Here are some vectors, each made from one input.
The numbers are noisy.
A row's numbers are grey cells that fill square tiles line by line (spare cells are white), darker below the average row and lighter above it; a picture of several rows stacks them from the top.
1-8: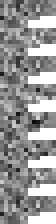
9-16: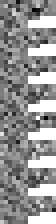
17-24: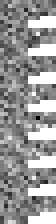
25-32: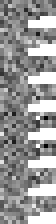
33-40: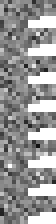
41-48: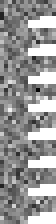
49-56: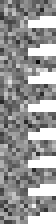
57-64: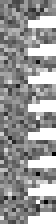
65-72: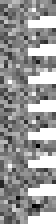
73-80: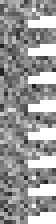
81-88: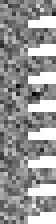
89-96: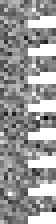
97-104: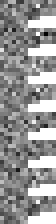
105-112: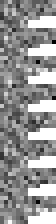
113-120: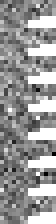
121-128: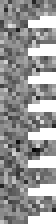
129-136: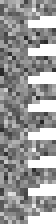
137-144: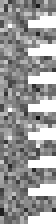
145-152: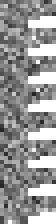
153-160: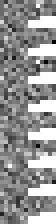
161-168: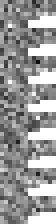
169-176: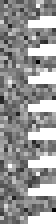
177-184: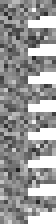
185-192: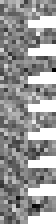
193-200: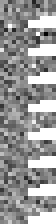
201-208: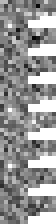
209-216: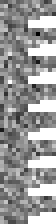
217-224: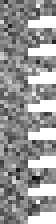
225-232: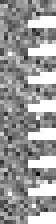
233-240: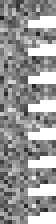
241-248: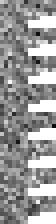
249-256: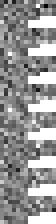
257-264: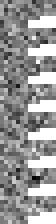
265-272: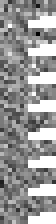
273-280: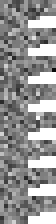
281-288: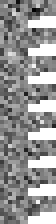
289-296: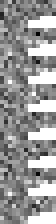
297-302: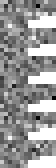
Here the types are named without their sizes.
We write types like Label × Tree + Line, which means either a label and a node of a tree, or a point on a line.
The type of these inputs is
Circle + Line.
